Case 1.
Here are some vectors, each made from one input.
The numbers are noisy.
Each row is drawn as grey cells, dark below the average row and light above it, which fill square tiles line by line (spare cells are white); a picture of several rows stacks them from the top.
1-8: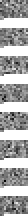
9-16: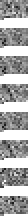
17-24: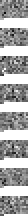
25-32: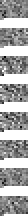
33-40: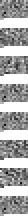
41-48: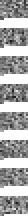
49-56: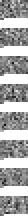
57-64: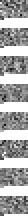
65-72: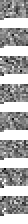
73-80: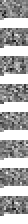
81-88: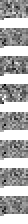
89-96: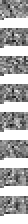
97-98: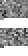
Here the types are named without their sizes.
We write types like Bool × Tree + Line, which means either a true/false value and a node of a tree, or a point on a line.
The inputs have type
Bool × Bool × Bool × Bool.
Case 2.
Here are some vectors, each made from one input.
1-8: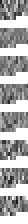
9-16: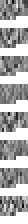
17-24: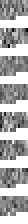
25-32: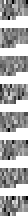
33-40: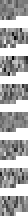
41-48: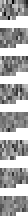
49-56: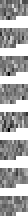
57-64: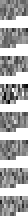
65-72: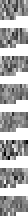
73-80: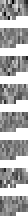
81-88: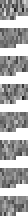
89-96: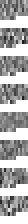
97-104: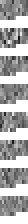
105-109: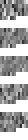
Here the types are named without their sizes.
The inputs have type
Bool × Bool × Bool × Bool.
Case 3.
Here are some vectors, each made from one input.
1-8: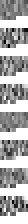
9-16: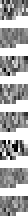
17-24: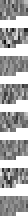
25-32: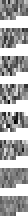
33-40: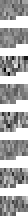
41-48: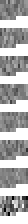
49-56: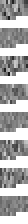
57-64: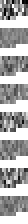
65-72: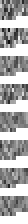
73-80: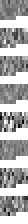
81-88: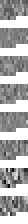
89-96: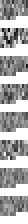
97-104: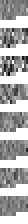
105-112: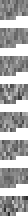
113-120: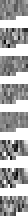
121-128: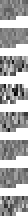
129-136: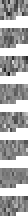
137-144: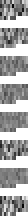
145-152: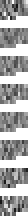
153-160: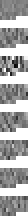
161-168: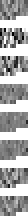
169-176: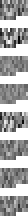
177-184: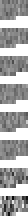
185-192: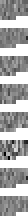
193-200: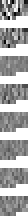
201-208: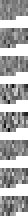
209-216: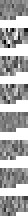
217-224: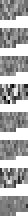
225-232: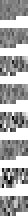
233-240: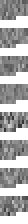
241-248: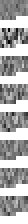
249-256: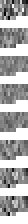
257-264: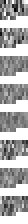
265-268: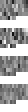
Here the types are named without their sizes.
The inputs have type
Bool × Bool × Bool × Bool.
